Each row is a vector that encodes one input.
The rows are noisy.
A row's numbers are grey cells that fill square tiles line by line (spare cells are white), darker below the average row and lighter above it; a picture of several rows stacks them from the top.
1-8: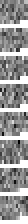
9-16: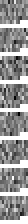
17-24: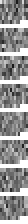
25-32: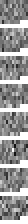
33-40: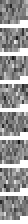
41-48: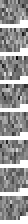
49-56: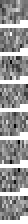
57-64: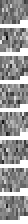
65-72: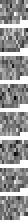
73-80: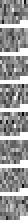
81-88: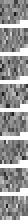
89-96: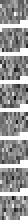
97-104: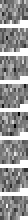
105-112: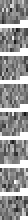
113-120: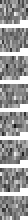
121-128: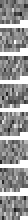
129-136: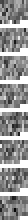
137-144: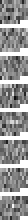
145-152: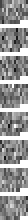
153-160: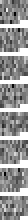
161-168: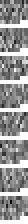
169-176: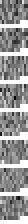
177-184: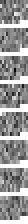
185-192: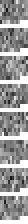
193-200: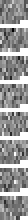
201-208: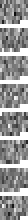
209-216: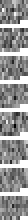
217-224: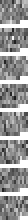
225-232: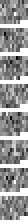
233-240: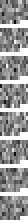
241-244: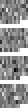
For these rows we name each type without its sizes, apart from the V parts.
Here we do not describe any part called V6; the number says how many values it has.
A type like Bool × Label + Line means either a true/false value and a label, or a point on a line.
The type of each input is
Bool × (Circle + V6).
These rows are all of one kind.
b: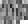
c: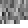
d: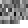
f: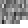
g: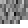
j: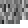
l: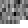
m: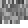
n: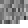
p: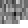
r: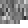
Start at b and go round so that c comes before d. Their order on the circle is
b, g, j, f, p, c, r, n, d, l, m.
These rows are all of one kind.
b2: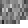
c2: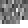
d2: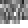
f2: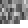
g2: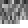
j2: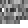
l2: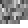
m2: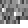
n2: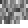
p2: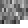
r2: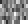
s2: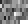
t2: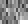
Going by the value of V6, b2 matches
j2, l2, m2 and s2.
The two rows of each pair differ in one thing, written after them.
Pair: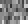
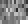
the true/false value
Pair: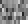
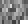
the true/false value
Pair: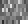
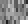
the value of V6
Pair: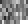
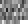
the value of V6
